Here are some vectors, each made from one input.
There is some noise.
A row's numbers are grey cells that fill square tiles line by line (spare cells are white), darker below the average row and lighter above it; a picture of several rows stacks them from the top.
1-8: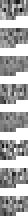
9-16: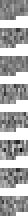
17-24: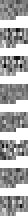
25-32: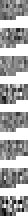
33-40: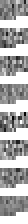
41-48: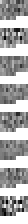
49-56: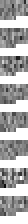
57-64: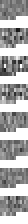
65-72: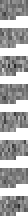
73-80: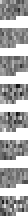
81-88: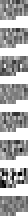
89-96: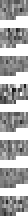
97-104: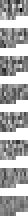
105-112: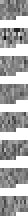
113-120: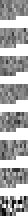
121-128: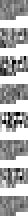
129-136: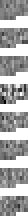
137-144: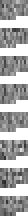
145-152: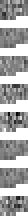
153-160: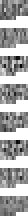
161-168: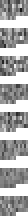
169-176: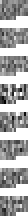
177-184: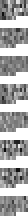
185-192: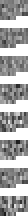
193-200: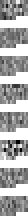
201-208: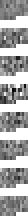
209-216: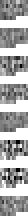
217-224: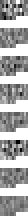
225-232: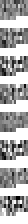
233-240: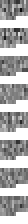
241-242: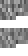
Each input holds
a point on a 13-point line.
